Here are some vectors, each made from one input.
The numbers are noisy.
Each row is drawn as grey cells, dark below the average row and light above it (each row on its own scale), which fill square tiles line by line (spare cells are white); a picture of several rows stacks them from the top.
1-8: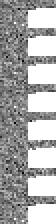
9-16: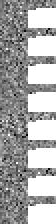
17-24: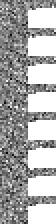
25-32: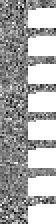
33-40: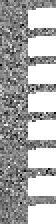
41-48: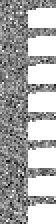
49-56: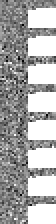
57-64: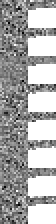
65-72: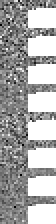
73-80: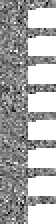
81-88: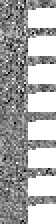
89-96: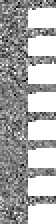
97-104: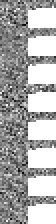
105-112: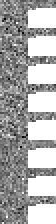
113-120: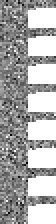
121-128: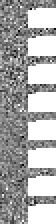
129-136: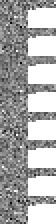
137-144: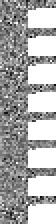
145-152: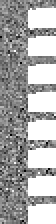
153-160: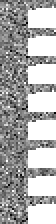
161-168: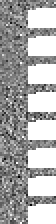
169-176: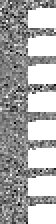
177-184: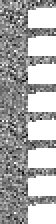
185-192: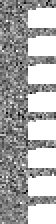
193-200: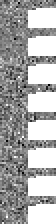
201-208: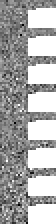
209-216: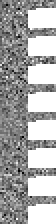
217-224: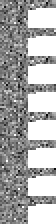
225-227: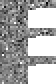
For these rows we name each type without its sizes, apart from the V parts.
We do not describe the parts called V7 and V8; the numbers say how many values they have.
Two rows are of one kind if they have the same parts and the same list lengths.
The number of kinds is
3.
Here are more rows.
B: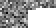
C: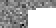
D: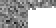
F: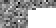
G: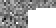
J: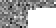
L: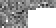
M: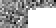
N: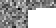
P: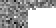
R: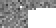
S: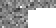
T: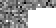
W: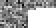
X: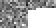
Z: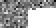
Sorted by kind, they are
B, L, T
C, D, F, G, J, M, P, W, Z
N, R, S, X

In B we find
a value of V7.
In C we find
a point on a circle, a point on a line, a true/false value and a value of V8.
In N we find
two values of V8.
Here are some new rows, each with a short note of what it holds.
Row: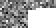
a value of V7
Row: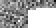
a point on a circle, a point on a line, a true/false value and a value of V8
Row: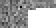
a value of V7
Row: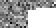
a point on a circle, a point on a line, a true/false value and a value of V8
